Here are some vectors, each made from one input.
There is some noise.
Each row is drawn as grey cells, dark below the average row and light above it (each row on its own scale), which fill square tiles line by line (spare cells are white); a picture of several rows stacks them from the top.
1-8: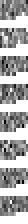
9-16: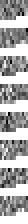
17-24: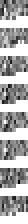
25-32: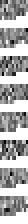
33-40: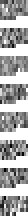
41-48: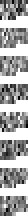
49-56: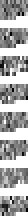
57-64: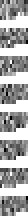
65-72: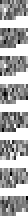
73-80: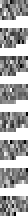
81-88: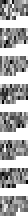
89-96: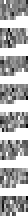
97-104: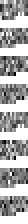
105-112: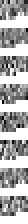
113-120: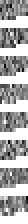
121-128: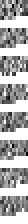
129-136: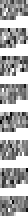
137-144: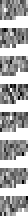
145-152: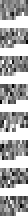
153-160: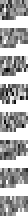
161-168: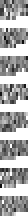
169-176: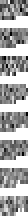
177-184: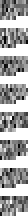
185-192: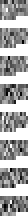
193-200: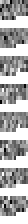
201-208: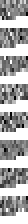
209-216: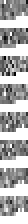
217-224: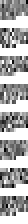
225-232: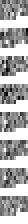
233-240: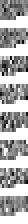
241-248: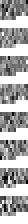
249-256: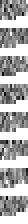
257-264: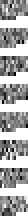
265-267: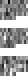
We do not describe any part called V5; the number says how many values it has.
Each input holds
one of 6 labels, together with a list of up to two items, each either a point on a 9-point line, or a value of V5.
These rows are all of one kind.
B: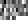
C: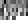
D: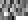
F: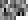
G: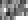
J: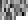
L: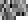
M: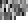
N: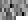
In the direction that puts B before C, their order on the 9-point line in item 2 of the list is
B, L, N, C, D, J, M, G, F.
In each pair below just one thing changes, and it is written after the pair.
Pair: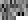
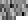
the place on the 9-point line in item 1 of the list
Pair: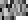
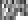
the place on the 9-point line in item 1 of the list
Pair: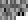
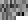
the place on the 9-point line in item 2 of the list
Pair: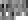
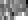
the place on the 9-point line in item 1 of the list
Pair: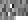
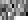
the place on the 9-point line in item 2 of the list
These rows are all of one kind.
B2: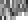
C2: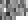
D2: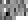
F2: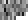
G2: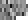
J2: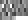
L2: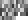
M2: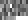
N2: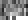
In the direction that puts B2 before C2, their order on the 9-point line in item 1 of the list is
D2, N2, L2, M2, F2, B2, J2, C2, G2.
